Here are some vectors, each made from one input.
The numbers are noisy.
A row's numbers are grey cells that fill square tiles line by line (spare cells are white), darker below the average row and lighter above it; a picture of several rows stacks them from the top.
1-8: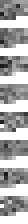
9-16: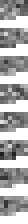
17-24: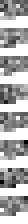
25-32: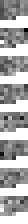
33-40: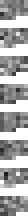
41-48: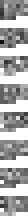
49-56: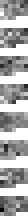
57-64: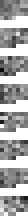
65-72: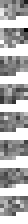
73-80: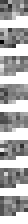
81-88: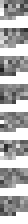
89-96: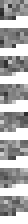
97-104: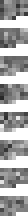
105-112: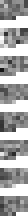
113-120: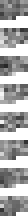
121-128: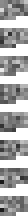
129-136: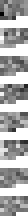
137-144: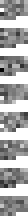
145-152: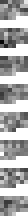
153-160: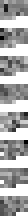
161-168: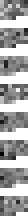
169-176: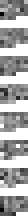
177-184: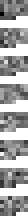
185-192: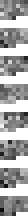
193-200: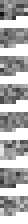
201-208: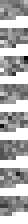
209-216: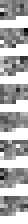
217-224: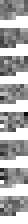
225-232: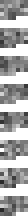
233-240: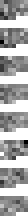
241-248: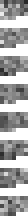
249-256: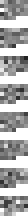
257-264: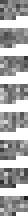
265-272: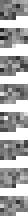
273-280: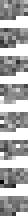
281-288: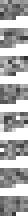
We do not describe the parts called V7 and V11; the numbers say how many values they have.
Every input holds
a point on a 5-point line and a value of V11, together with either a point on a 5-point line and a true/false value, or a value of V7.
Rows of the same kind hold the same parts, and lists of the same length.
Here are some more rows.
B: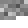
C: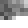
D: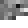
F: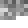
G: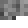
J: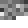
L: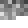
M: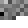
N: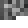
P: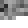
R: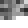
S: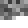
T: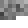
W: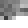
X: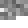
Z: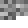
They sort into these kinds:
B, C, F, L, P, R, S, W, X
D, G, J, M, N, T, Z

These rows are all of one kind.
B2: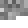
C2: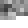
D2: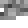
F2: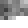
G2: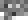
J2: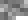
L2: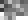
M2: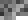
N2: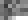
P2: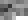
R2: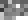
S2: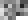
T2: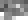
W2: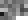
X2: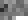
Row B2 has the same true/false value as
D2, J2, S2 and W2.
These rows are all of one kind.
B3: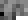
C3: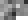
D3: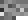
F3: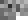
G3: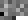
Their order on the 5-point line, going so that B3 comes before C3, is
G3, B3, F3, D3, C3.
